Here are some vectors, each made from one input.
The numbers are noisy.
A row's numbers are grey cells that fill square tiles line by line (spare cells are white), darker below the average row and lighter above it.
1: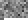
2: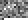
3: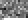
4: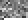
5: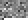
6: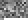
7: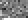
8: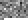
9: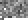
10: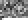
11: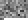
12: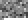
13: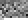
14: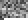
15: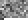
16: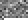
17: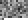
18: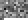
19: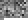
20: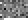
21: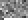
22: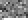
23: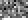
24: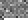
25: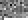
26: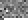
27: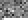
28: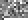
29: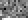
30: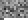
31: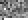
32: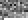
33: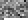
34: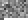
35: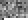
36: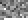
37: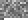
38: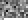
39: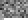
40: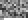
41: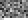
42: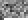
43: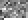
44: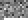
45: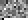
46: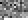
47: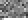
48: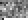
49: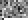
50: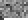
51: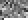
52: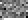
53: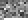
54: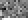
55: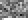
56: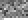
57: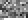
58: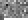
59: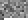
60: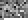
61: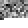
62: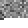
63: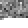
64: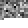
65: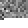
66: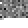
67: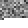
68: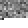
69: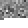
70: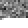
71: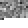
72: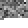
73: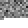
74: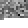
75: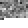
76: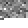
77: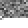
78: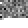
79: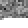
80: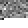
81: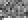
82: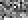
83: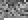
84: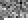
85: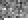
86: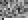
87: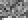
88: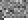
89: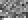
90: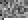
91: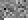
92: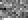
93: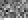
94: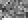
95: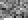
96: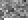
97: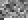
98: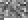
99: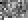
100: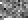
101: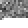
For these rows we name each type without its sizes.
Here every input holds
a true/false value, together with either a point on a line, or a node of a tree.
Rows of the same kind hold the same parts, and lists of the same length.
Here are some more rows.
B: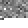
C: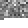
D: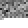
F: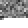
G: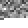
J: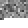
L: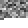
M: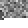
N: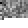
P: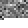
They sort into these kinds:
B, D, G, L, N
C, F, J, M, P

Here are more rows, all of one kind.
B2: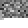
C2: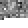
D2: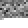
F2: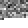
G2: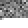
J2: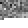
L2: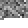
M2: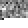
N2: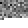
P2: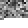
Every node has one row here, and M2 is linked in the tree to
C2.
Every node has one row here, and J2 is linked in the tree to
L2 and N2.
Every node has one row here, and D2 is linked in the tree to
P2.
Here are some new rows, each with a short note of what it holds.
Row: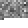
a point on a line and a true/false value
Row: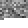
a point on a line and a true/false value
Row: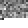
a node of a tree and a true/false value
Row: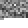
a point on a line and a true/false value
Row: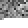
a node of a tree and a true/false value
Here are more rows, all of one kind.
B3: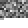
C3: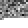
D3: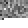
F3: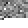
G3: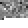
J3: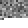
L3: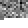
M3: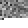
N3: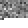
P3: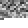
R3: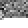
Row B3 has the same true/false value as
C3 and R3.
